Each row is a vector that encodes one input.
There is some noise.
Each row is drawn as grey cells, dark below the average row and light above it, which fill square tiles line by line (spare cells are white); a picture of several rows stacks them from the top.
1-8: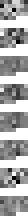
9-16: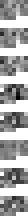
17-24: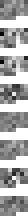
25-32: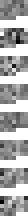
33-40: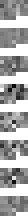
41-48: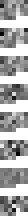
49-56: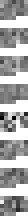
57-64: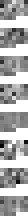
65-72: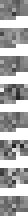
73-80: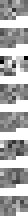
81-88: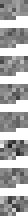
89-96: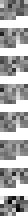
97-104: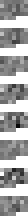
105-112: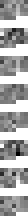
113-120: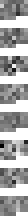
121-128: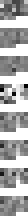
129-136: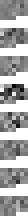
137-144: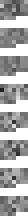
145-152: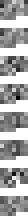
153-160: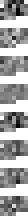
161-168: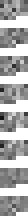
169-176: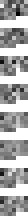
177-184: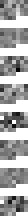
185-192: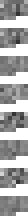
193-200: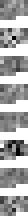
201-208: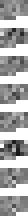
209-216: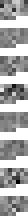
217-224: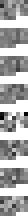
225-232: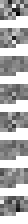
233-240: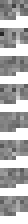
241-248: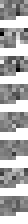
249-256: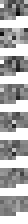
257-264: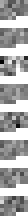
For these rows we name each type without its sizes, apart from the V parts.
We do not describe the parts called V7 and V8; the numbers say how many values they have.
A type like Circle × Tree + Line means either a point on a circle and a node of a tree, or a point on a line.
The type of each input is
Bool × (Label × V7 + V8).
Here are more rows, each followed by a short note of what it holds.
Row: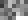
a label, a true/false value and a value of V7
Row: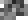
a label, a true/false value and a value of V7
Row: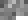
a label, a true/false value and a value of V7
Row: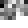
a label, a true/false value and a value of V7
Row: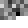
a true/false value and a value of V8
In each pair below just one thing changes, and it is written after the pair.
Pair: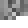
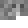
the value of V8
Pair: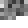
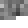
the true/false value
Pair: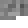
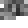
the true/false value
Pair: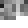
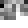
the value of V8
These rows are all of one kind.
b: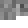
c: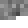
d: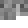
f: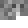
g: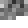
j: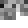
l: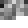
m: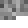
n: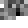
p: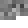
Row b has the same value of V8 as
c, d and g.
